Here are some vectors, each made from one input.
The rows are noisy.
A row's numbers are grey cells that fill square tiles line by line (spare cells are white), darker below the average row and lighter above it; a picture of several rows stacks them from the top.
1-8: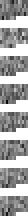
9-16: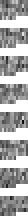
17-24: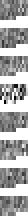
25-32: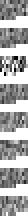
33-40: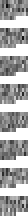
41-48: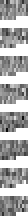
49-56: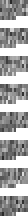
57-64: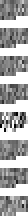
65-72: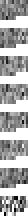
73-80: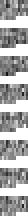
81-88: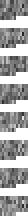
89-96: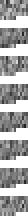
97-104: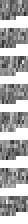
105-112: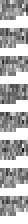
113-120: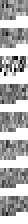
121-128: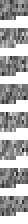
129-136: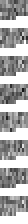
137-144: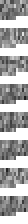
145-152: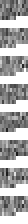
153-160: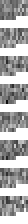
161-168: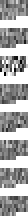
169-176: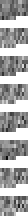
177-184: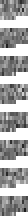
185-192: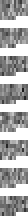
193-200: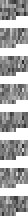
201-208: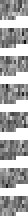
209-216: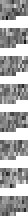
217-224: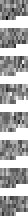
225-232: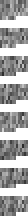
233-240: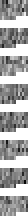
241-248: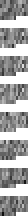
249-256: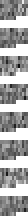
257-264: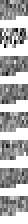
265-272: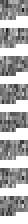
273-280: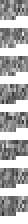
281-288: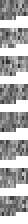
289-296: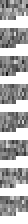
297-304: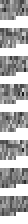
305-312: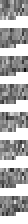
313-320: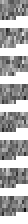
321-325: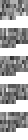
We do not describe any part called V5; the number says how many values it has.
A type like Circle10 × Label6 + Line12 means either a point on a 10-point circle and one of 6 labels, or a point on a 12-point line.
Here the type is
List2(Bool × V5).
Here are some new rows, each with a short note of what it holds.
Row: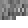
a list of one item
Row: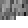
a list of one item
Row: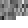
a list of one item
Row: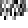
the empty list
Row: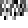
the empty list
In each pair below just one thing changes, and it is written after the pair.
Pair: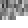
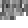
the value of V5 in item 1 of the list
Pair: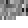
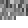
the value of V5 in item 2 of the list
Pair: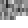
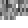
the true/false value in item 1 of the list
